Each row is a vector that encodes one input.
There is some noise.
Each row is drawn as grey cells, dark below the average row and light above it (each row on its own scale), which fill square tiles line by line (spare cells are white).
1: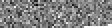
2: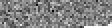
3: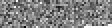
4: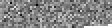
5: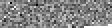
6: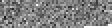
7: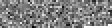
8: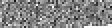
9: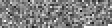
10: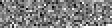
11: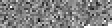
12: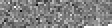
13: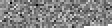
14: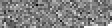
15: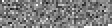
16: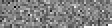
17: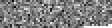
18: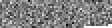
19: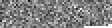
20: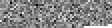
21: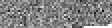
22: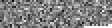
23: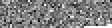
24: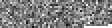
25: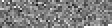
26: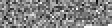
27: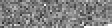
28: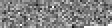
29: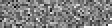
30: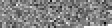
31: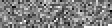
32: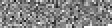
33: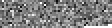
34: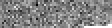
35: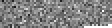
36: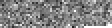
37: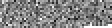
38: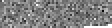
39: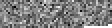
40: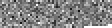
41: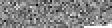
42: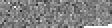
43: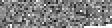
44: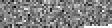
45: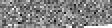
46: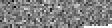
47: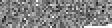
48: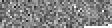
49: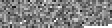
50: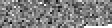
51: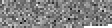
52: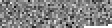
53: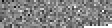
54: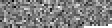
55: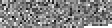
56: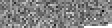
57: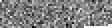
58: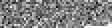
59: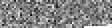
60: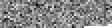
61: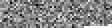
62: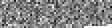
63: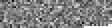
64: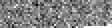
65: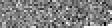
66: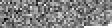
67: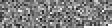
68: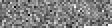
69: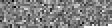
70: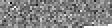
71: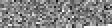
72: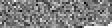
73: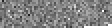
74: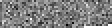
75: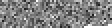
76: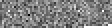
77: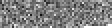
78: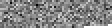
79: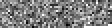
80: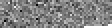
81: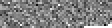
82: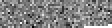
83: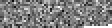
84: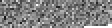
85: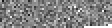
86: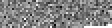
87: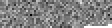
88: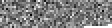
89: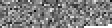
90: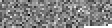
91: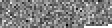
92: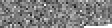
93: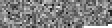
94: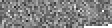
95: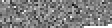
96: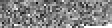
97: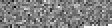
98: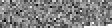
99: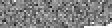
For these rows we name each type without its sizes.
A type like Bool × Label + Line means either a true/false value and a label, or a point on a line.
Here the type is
Circle + Line × (Tree + Unit).
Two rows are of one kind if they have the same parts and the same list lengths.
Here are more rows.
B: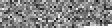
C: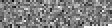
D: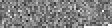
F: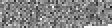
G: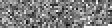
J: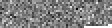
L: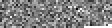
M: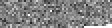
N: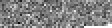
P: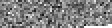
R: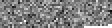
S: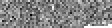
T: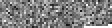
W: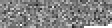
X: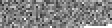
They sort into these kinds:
B, F, S, W
C, D, G, J, L, R, T
M, N, P, X

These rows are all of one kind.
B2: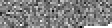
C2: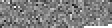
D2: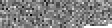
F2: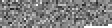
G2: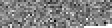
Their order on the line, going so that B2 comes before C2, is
B2, C2, G2, F2, D2.
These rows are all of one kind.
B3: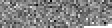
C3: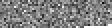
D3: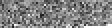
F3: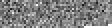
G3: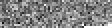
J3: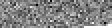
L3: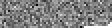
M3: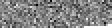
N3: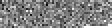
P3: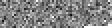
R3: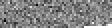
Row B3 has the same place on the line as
C3, J3, M3 and R3.
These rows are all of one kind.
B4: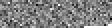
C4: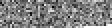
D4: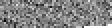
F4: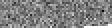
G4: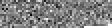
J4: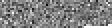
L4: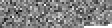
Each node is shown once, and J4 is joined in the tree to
B4.
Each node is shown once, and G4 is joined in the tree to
C4 and L4.
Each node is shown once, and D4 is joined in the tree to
F4 and L4.
